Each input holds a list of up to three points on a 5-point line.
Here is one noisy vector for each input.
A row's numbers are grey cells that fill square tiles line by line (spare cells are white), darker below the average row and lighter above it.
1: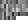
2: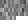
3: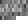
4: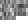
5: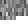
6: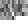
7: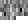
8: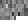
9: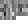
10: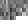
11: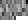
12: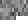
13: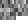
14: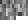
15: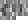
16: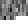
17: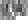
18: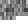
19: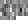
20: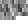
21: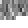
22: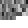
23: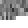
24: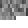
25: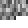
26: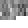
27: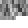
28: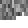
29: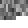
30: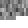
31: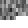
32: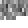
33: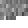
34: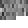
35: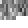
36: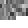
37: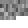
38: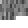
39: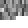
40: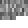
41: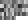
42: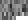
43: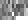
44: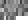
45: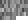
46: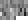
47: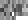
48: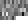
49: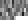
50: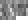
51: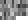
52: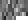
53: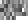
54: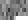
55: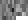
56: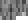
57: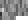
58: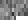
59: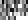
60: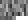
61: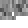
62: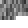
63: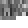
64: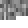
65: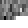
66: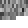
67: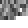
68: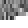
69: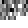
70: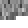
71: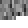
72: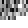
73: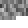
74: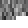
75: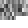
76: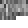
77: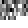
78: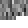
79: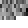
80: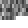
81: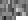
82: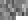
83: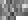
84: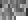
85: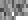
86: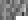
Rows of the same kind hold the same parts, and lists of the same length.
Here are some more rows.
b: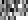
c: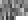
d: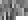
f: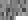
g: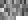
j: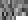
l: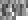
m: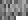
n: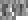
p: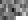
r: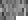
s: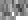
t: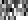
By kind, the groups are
b, t
c, d, f, j, p
g, m, r
l, n, s

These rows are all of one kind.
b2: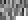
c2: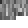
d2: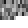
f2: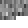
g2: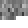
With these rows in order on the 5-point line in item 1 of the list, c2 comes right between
b2 and f2.
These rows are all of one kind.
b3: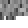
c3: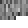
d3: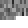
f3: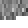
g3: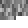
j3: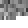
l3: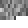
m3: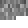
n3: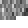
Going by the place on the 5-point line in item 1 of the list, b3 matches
f3, j3 and n3.
